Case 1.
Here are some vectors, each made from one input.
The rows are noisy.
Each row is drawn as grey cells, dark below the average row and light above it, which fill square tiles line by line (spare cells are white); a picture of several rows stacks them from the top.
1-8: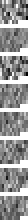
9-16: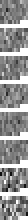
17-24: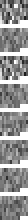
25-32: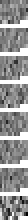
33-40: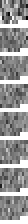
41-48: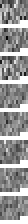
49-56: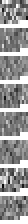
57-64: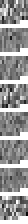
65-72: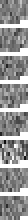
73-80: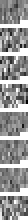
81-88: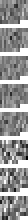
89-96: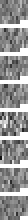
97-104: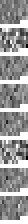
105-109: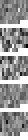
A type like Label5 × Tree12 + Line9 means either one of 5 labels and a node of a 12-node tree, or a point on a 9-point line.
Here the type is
(Circle10 + Unit) × Line6 + Line7.
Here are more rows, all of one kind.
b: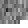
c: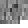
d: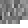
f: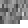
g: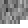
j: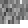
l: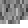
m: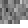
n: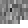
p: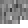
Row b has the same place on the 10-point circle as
c, g, j and n.
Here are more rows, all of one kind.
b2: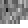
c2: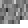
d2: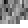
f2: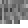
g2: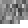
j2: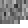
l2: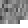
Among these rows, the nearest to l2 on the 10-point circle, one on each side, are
b2 and d2.
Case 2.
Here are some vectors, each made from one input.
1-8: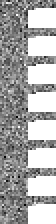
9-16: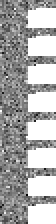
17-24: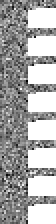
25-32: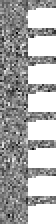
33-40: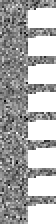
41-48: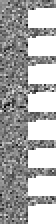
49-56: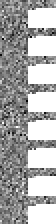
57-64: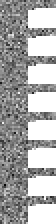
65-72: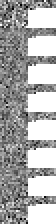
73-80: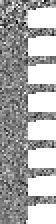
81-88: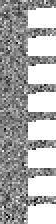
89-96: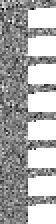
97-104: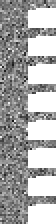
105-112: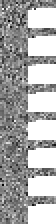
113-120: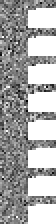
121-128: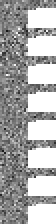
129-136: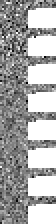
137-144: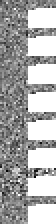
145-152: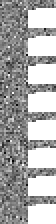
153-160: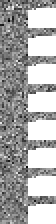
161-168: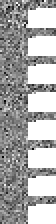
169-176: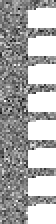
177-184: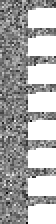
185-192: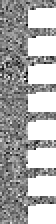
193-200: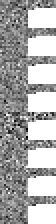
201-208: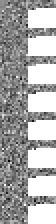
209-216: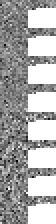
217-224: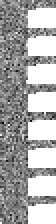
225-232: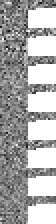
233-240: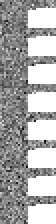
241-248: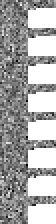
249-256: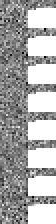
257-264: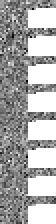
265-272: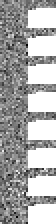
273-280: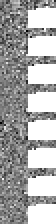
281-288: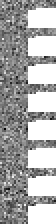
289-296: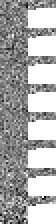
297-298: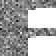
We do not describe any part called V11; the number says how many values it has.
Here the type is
Label7 × (Line8 + V11).
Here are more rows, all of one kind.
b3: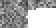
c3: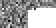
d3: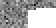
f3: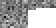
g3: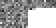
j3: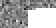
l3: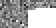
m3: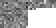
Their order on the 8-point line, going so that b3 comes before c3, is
f3, d3, b3, m3, g3, j3, c3, l3.
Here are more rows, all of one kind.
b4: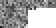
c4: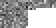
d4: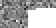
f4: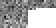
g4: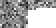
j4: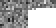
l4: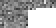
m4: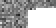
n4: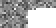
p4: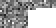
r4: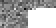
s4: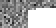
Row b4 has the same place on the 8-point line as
f4, g4, j4 and n4.
